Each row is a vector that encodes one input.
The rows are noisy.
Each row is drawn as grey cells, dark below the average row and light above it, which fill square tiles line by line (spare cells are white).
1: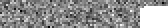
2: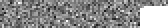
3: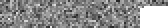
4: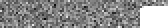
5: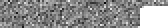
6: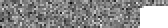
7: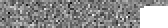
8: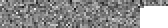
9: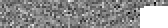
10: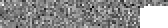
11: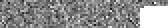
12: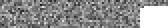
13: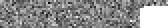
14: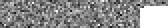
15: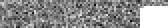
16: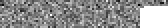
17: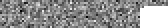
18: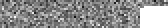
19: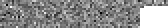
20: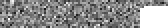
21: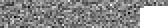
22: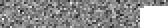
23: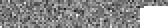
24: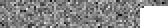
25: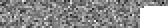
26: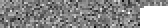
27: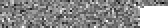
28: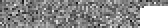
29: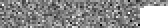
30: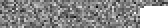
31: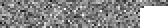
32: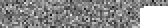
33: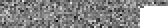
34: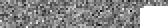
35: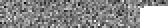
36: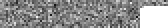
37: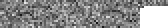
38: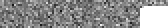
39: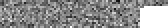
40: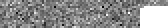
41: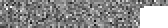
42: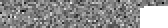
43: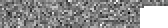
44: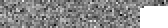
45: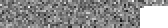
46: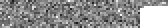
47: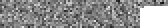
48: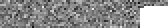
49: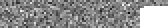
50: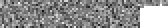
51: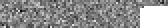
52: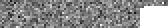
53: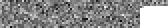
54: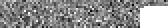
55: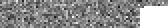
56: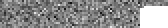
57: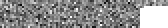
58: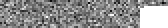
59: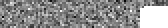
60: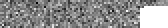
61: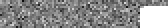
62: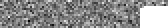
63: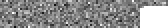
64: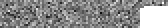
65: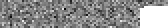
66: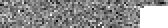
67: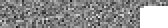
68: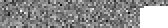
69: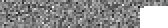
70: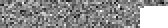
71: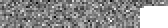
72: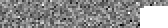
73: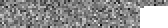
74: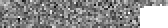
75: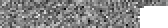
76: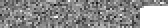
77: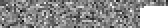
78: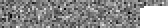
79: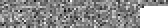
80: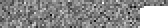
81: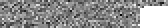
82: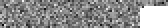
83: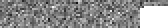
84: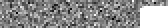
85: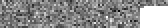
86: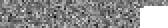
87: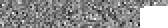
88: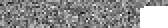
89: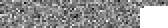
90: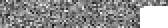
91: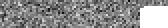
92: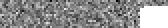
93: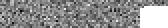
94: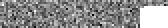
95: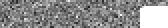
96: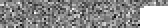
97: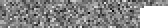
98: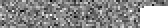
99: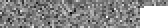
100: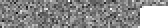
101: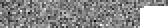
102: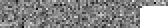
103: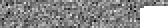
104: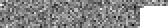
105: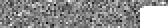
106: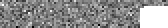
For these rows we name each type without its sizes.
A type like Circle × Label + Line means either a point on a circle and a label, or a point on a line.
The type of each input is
(Bool × Bool × Bool + Unit) × Label × Label.
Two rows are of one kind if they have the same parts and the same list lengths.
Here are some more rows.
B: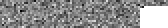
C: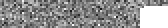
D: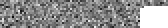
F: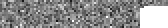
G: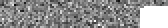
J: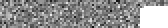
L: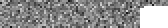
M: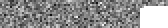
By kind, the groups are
B, C, D, G, J
F, L, M

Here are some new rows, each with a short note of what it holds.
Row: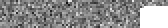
two labels and three true/false values
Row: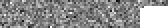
two labels
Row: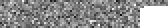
two labels
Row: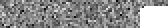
two labels
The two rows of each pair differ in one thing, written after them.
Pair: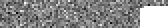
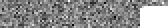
one of the three true/false values
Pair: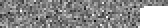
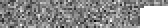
one of the two labels
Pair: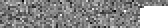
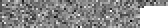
one of the two labels
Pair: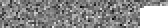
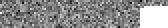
one of the three true/false values
